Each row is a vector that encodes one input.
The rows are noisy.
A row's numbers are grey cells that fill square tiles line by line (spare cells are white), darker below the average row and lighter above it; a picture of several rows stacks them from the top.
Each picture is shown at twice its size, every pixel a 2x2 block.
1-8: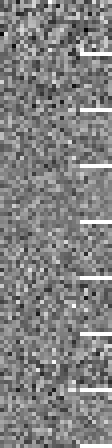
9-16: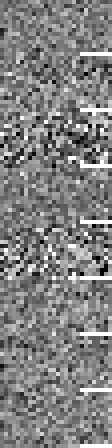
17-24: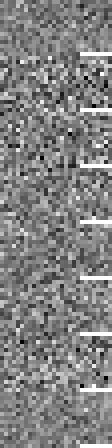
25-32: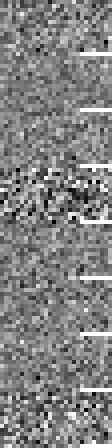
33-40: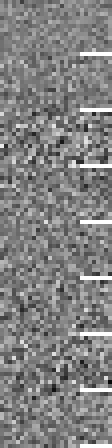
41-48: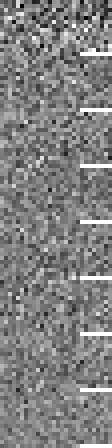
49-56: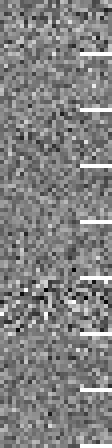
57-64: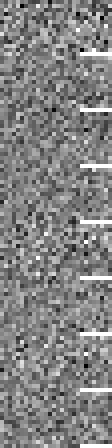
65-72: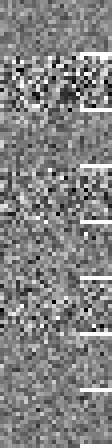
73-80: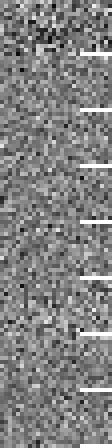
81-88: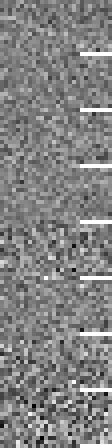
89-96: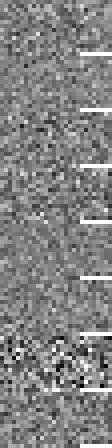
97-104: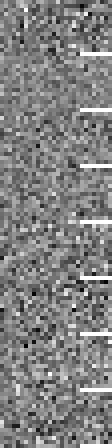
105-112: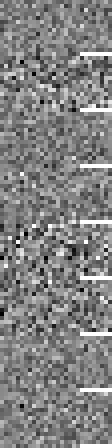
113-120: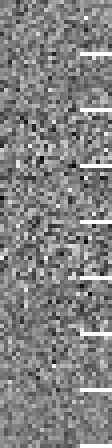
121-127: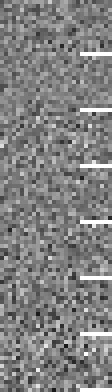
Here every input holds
either one of 5 labels and three true/false values, or a list of up to two points on a 4-point line.
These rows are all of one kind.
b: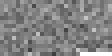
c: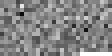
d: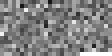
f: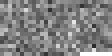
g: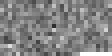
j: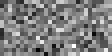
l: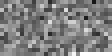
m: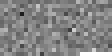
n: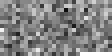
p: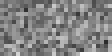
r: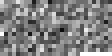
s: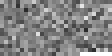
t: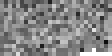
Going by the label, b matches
n, r and s.
